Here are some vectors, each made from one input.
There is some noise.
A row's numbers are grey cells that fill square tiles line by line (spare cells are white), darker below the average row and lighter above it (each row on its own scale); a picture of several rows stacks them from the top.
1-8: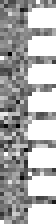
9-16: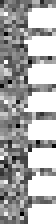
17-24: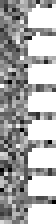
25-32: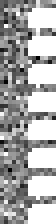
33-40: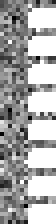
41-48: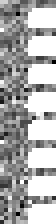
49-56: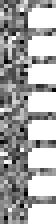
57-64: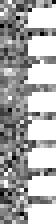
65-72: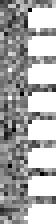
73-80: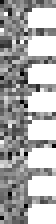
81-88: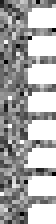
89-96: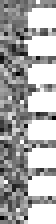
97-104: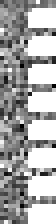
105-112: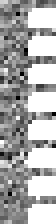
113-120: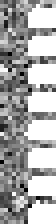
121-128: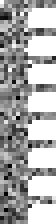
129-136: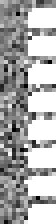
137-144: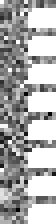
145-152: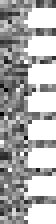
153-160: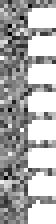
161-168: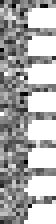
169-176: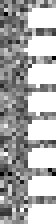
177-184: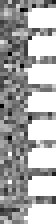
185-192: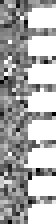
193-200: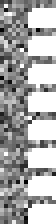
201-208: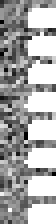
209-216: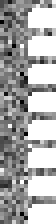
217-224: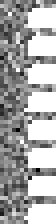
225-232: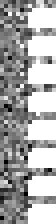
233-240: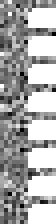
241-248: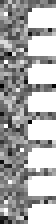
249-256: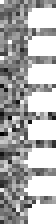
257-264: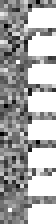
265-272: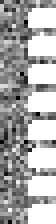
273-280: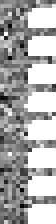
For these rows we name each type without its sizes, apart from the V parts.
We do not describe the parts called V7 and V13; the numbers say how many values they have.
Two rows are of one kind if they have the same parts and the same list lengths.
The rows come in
2 kinds.
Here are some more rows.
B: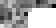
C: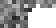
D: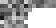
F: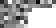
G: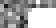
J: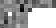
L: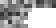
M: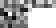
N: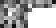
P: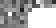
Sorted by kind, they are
B, D, L
C, F, G, J, M, N, P

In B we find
a value of V7.
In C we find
a label, a point on a line and a value of V13.
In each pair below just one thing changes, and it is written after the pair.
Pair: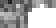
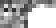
the place on the line
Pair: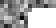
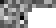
the place on the line
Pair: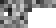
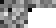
the place on the line
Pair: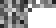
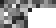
the place on the line
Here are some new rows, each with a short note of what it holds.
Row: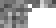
a label, a point on a line and a value of V13
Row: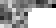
a value of V7
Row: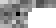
a value of V7
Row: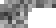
a value of V7
